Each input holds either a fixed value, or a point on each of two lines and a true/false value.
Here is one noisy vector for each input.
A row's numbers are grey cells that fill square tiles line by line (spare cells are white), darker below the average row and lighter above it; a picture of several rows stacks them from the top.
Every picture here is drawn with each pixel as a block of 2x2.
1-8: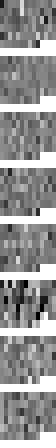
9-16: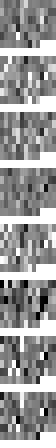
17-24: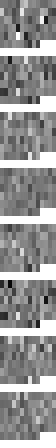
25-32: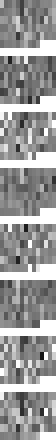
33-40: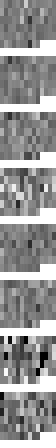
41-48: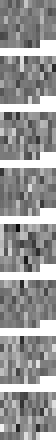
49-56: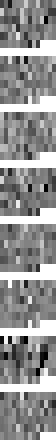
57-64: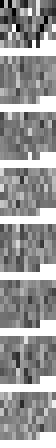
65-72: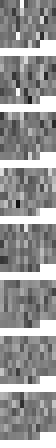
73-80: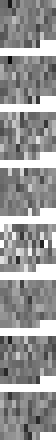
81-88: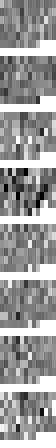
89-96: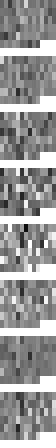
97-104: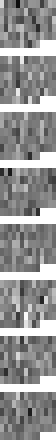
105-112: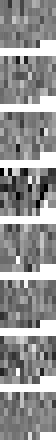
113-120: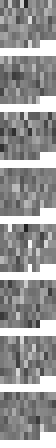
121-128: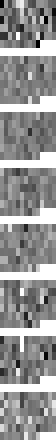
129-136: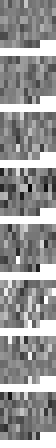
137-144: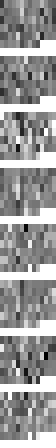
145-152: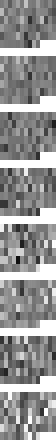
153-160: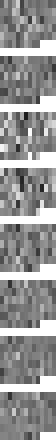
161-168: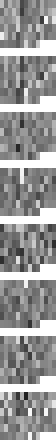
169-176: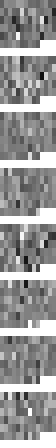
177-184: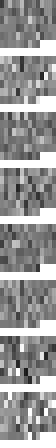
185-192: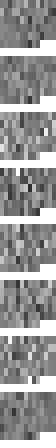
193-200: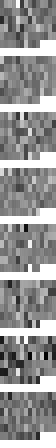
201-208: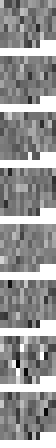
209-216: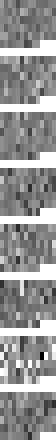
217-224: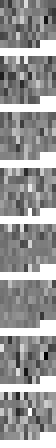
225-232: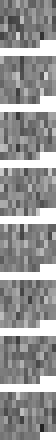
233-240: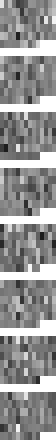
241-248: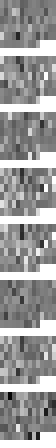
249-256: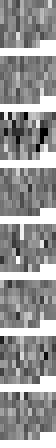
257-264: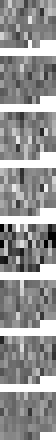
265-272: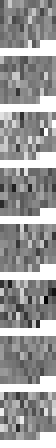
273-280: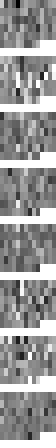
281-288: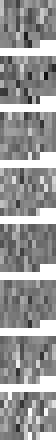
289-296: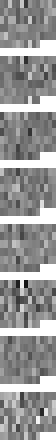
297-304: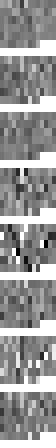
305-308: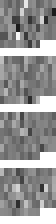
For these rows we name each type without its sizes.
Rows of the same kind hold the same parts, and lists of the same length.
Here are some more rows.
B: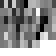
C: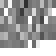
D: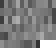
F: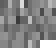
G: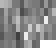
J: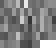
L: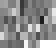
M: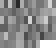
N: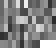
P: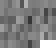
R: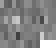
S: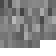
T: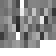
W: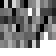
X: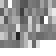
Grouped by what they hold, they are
B, W
C, D, F, G, J, L, M, N, P, R, S, T, X

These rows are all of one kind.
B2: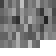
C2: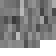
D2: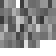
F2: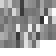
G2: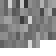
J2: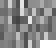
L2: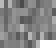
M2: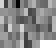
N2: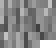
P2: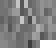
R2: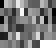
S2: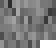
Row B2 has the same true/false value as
N2, P2 and S2.
